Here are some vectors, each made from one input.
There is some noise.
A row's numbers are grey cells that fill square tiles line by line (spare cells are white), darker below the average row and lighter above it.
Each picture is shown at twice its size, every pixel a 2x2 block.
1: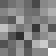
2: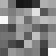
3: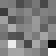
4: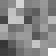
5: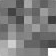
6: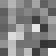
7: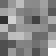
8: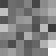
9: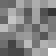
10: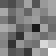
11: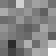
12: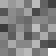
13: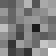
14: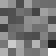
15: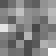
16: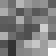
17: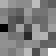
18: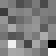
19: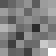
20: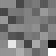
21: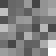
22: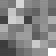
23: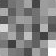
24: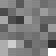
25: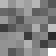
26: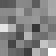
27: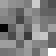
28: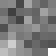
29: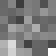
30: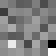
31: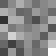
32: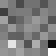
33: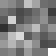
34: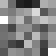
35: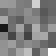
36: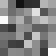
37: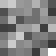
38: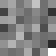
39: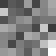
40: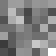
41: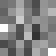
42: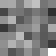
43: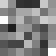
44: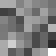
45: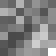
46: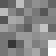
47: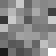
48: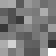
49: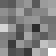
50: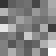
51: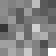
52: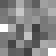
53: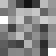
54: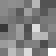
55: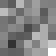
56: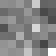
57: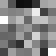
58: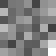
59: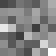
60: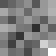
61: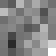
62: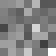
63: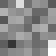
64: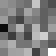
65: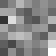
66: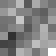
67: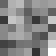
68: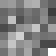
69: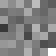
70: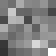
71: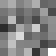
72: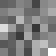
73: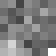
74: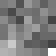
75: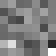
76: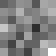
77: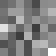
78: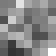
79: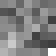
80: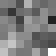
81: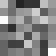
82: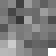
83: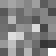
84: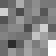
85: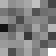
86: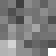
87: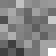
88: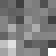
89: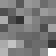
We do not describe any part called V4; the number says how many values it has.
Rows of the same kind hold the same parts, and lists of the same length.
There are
3 kinds of row.
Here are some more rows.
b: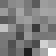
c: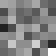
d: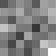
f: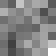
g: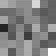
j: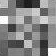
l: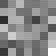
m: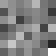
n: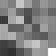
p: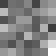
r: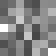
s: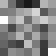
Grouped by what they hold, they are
b, d, p, r
c, f, g, l, m, n
j, s

